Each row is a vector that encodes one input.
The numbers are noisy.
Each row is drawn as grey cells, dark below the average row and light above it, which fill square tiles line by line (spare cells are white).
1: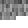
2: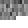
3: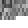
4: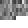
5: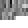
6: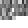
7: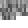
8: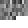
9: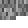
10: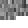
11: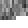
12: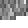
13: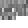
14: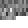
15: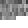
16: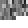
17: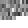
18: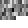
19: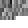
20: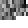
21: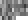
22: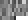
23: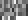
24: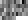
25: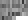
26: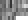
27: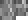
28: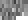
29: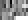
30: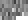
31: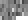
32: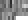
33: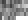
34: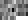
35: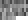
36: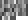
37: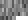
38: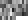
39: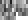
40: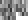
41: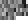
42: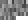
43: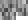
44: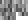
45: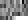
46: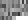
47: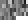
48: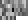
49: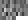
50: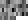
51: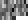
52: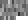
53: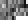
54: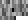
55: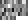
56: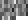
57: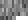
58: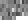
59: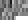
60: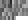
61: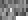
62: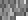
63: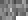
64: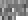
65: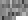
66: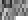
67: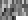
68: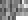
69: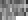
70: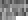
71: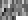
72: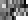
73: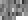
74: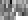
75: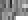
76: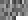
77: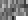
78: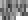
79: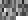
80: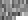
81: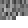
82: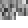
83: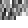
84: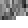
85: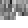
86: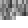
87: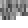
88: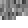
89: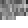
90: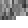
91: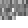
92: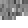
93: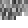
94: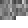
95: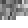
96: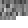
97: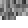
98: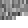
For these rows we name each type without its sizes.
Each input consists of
a point on a circle.
